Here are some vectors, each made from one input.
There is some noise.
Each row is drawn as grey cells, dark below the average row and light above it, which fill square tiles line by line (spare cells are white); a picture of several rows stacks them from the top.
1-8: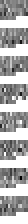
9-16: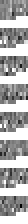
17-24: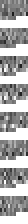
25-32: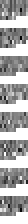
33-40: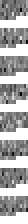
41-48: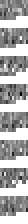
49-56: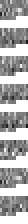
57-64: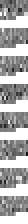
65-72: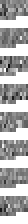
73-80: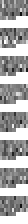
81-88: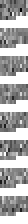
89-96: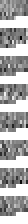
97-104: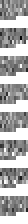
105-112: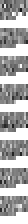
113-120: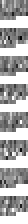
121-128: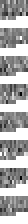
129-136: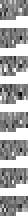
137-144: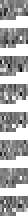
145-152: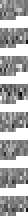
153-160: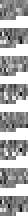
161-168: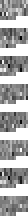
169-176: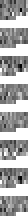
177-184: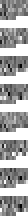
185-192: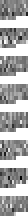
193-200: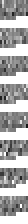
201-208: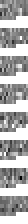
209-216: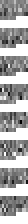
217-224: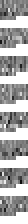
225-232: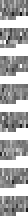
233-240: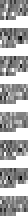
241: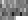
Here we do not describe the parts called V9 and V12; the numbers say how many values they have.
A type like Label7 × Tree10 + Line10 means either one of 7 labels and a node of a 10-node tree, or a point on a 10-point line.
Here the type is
Bool × (Label8 + V9 × V12).
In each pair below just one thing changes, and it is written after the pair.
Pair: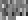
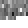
the value of V9
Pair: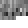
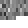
the true/false value
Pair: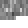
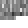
the value of V12
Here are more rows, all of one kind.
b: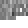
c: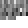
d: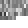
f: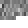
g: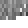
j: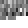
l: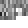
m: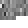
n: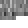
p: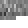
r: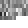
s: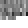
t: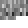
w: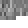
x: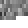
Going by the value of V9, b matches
d, l, r and t.
